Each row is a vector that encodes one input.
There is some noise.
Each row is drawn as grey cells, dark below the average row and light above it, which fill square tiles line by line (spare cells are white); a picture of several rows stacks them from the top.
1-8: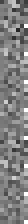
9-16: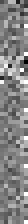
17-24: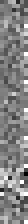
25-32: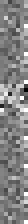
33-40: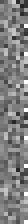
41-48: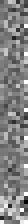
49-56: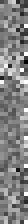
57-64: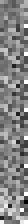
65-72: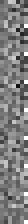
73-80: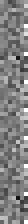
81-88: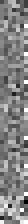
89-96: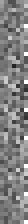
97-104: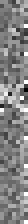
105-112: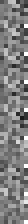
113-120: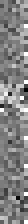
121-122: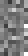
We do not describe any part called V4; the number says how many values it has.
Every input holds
a list of up to two items, each a point on a 5-point line and a value of V4.
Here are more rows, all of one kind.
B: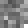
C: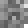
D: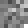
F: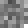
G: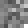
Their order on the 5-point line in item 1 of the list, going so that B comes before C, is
F, B, C, G, D.
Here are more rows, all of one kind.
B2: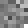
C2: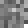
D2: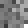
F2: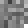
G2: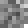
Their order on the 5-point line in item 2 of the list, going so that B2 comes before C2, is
B2, F2, G2, C2, D2.
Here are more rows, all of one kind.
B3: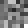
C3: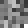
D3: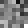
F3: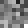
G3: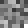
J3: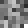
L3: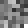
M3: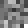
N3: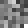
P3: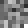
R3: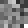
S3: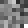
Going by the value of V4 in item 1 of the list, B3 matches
M3 and P3.
